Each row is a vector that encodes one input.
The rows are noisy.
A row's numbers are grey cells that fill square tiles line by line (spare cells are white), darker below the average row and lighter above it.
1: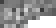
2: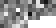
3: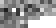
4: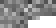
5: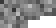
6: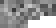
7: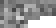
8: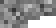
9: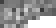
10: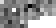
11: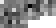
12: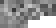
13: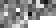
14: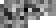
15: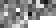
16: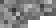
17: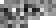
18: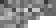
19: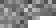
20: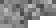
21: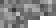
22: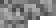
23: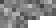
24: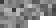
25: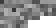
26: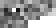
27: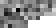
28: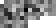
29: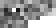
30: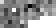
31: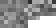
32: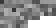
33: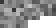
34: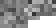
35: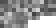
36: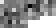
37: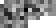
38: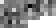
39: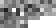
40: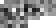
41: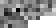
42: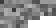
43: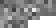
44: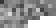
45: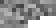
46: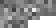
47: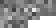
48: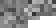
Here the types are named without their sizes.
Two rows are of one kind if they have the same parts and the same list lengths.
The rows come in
3 kinds.
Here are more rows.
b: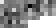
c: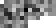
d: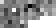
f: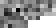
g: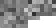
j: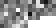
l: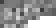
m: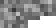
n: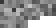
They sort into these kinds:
b, c, d, f
g, l, m, n
j

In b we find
a node of a tree.
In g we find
a point on each of two lines.
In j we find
a fixed value.
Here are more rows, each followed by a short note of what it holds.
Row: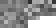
a point on each of two lines
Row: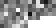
a fixed value
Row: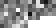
a fixed value
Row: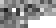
a node of a tree
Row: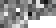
a fixed value
